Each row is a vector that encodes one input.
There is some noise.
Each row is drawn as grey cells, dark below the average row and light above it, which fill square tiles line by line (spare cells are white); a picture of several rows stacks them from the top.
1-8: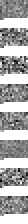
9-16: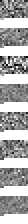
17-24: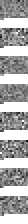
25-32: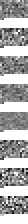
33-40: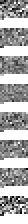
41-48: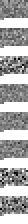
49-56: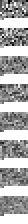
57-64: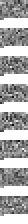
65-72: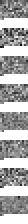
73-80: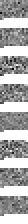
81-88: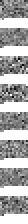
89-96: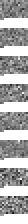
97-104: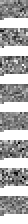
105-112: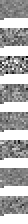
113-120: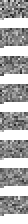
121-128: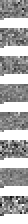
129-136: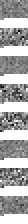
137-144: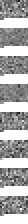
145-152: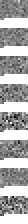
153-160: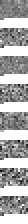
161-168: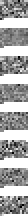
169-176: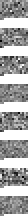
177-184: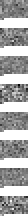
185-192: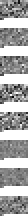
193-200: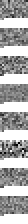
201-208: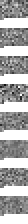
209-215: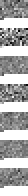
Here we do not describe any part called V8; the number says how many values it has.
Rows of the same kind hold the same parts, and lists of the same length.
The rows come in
2 kinds.
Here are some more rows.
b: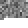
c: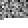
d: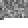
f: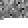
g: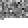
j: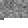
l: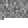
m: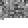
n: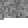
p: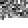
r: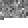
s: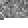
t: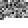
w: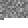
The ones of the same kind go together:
b, d, f, g, l, m, n, t, w
c, j, p, r, s

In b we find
a point on a 20-point circle and a value of V8.
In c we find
a point on a 14-point line and a value of V8.
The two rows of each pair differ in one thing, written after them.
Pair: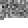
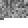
the place on the 14-point line
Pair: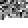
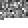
the place on the 14-point line
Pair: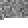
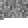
the place on the 14-point line
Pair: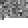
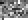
the value of V8
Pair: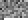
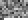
the place on the 14-point line
